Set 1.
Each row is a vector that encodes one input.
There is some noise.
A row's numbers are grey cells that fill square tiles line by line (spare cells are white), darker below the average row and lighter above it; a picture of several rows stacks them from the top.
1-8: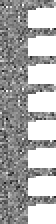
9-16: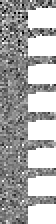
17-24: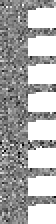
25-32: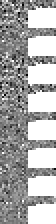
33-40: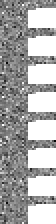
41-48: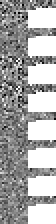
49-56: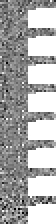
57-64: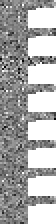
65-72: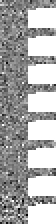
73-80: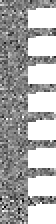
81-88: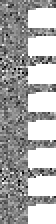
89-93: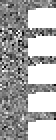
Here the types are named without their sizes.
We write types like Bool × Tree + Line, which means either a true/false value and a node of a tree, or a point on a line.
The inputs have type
Circle + Label.
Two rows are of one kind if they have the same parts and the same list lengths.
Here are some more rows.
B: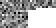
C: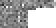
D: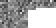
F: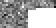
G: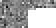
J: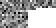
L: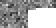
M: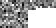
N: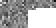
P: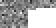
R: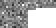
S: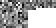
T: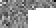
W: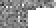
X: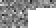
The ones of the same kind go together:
B, J, M, S
C, D, F, G, L, N, P, R, T, W, X

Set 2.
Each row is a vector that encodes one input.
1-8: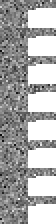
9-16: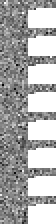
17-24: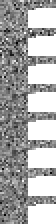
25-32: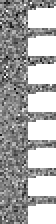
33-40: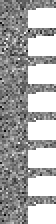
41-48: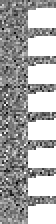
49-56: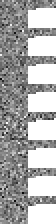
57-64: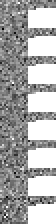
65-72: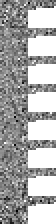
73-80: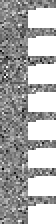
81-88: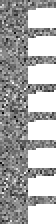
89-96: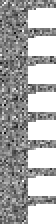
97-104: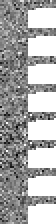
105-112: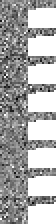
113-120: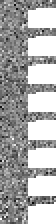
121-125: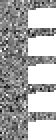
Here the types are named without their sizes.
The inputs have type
(Circle + Unit) × Label.
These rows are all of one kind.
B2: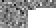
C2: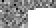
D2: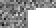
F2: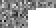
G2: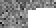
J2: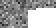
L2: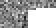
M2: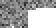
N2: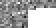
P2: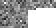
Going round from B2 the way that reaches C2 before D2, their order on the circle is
B2, C2, D2, L2, M2, N2, F2, G2, J2, P2.
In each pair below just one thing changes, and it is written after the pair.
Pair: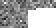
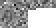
the label
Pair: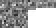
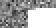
the place on the circle
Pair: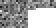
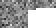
the place on the circle
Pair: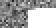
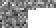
the place on the circle
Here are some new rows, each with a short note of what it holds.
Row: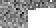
a point on a circle and a label
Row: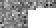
a point on a circle and a label
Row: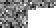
a label
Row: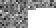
a point on a circle and a label
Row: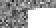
a point on a circle and a label
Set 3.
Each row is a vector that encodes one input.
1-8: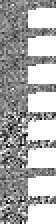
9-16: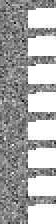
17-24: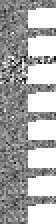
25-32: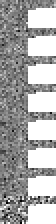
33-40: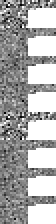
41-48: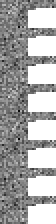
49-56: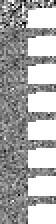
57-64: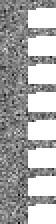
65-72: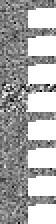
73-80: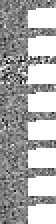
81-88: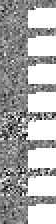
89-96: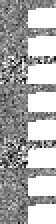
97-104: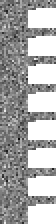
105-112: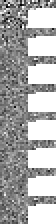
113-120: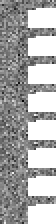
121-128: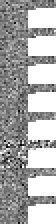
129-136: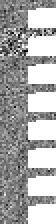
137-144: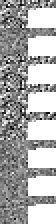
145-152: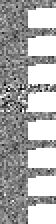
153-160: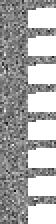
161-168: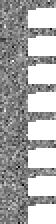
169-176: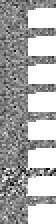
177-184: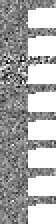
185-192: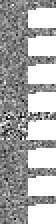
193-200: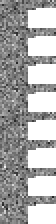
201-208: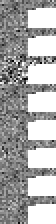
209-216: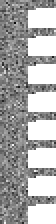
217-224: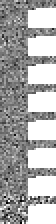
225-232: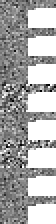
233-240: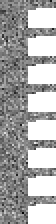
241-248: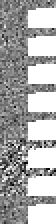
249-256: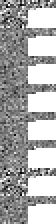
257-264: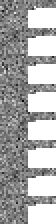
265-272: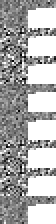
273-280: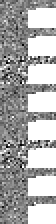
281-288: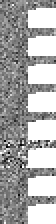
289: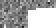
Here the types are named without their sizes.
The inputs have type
Circle + Label.
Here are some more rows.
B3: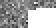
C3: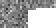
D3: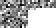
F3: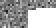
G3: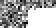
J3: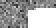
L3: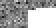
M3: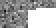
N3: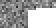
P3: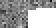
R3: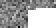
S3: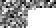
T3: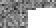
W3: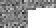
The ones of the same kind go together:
B3, C3, F3, J3, L3, M3, N3, P3, R3, T3, W3
D3, G3, S3

